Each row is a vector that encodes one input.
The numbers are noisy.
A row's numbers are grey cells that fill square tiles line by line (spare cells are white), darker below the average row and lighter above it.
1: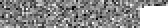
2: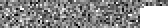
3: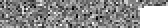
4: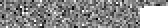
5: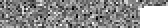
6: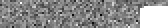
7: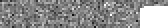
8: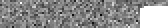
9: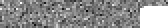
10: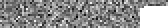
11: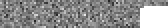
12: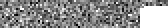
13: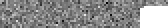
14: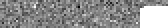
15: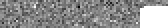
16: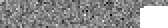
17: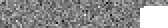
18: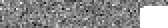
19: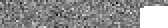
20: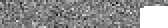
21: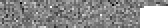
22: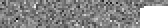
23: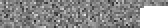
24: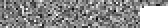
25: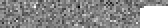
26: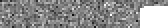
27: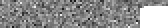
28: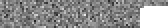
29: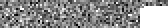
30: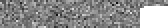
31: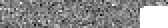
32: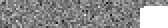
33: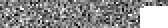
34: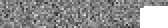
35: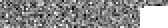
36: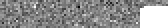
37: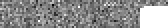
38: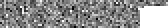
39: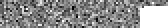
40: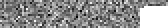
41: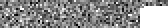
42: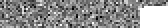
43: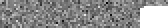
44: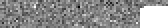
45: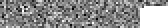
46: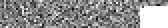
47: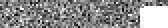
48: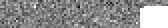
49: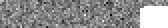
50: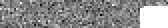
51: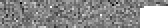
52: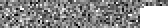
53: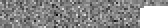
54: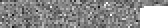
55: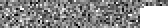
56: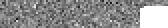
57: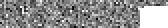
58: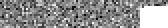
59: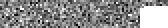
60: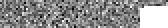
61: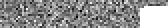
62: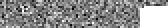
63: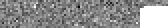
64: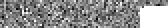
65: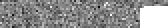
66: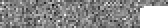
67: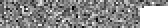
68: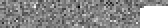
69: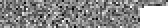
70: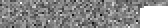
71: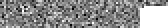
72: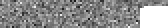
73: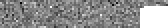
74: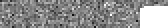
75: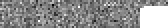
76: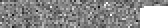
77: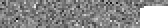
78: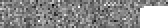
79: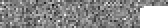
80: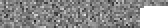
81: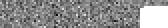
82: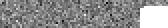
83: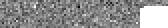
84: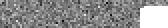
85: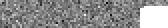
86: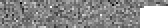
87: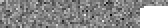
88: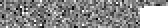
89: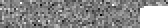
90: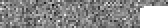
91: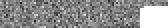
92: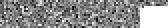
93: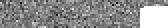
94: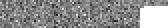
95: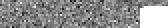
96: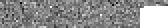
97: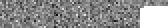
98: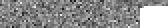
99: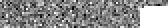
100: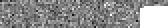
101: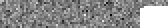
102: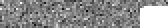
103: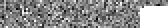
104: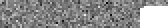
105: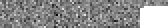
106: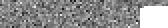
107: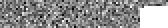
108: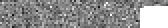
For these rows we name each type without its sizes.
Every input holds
either a point on a circle, or a fixed value, or four true/false values.
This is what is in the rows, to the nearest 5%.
About 25% of them hold a point on a circle. About 10% of them hold a fixed value. The rest hold four true/false values.
